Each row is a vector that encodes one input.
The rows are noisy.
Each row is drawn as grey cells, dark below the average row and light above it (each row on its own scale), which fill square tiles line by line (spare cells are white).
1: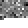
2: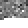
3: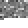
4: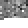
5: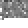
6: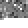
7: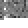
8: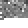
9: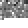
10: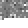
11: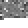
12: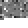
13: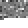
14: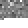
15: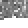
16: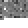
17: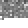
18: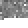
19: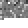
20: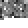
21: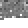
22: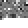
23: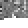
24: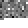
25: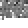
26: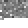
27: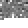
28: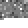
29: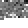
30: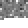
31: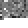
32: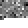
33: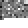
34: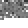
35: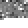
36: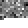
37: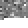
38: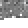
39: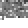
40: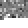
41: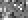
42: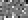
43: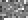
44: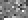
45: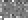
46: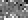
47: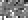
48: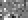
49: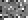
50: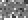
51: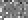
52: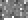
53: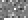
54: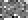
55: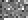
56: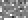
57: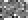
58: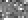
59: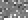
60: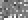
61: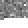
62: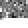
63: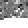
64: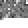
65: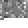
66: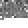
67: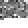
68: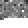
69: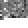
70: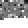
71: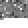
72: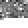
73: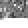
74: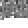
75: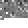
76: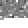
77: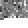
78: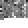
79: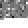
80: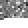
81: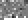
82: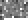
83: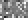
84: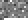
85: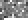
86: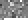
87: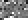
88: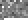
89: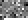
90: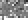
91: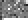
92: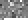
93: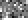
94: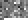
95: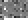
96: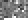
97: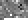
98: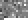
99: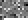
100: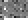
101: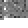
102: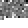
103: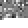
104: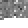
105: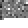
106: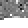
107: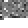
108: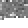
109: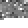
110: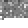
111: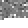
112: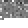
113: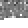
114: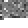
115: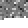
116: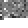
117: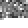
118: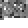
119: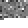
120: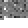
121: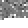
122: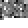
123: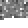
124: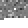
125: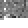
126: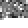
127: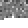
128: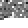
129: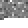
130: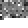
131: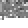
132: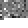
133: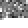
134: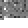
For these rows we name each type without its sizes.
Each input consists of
a list of points on a line.
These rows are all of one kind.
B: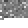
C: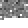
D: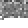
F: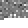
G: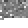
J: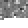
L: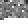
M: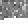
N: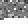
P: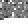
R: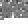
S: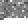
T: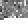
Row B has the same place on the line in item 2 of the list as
G, N and T.
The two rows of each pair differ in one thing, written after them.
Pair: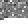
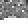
the place on the line in item 2 of the list
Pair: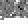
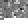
the place on the line in item 2 of the list
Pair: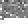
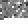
the place on the line in item 1 of the list
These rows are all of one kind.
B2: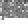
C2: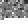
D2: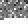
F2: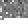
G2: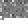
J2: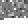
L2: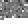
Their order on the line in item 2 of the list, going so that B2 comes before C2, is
J2, D2, B2, C2, L2, F2, G2.
